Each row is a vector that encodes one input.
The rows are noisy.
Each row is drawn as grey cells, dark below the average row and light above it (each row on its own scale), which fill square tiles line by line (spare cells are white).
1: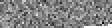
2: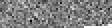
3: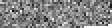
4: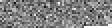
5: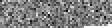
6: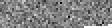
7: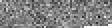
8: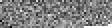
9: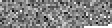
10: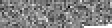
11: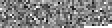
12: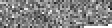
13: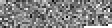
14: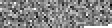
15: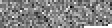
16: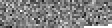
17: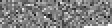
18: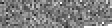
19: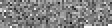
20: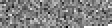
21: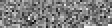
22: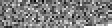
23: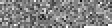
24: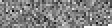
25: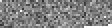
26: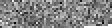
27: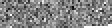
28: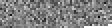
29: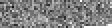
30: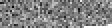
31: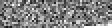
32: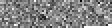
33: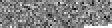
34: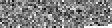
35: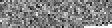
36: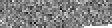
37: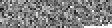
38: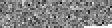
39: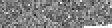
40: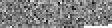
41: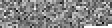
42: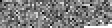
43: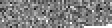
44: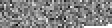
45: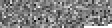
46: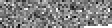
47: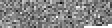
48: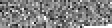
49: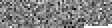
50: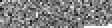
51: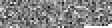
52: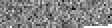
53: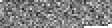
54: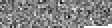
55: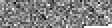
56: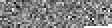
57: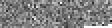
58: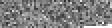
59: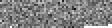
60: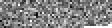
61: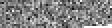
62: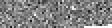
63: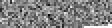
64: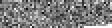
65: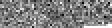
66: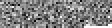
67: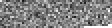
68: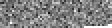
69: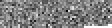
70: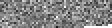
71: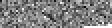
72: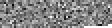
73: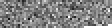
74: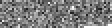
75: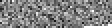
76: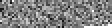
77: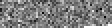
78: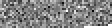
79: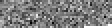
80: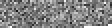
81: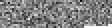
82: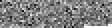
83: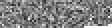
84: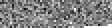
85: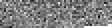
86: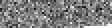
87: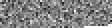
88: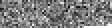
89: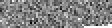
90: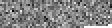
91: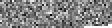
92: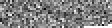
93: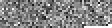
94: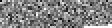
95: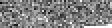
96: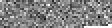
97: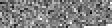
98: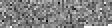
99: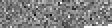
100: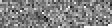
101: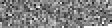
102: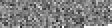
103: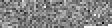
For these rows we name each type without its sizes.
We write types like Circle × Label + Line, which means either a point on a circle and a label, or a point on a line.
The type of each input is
Bool × Tree + Line.
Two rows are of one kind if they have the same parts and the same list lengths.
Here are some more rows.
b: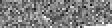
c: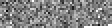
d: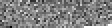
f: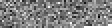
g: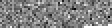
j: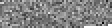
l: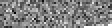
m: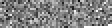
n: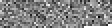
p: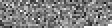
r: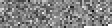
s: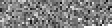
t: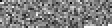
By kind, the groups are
b, c, g, j, m, s, t
d, f, l, n, p, r

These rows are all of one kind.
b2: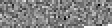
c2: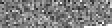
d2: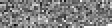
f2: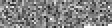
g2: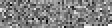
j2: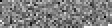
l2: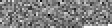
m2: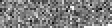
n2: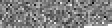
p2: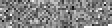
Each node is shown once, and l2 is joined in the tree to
b2, g2 and m2.
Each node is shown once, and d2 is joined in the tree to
b2.
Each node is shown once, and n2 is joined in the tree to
m2.
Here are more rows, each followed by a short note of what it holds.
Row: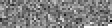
a node of a tree and a true/false value
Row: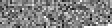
a node of a tree and a true/false value
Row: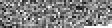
a point on a line
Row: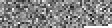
a point on a line
